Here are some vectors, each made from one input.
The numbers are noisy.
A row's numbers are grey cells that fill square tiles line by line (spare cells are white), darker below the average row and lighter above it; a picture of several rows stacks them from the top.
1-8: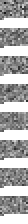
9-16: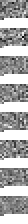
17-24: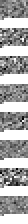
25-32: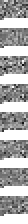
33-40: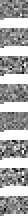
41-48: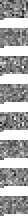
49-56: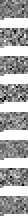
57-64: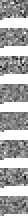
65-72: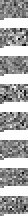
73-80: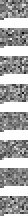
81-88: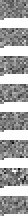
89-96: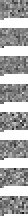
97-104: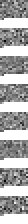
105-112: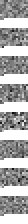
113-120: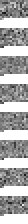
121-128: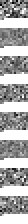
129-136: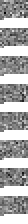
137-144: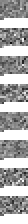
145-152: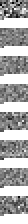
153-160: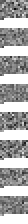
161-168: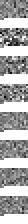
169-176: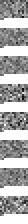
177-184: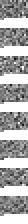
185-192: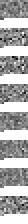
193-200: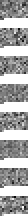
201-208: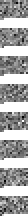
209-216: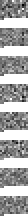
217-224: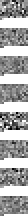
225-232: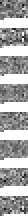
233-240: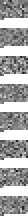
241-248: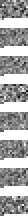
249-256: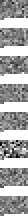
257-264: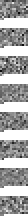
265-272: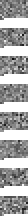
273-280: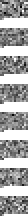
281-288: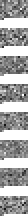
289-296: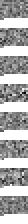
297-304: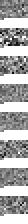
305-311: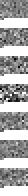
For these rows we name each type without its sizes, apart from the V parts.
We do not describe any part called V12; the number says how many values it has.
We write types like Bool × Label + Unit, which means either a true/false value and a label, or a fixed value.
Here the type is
List(Circle × (Line + V12)).
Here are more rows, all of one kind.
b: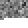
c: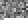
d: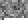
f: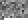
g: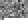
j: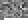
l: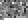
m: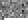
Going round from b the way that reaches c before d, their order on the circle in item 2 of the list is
b, c, m, j, g, d, l, f.
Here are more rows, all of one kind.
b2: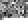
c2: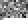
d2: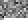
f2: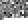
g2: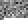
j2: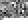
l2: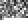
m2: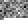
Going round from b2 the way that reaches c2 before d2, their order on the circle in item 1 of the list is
b2, c2, f2, d2, g2, j2, m2, l2.
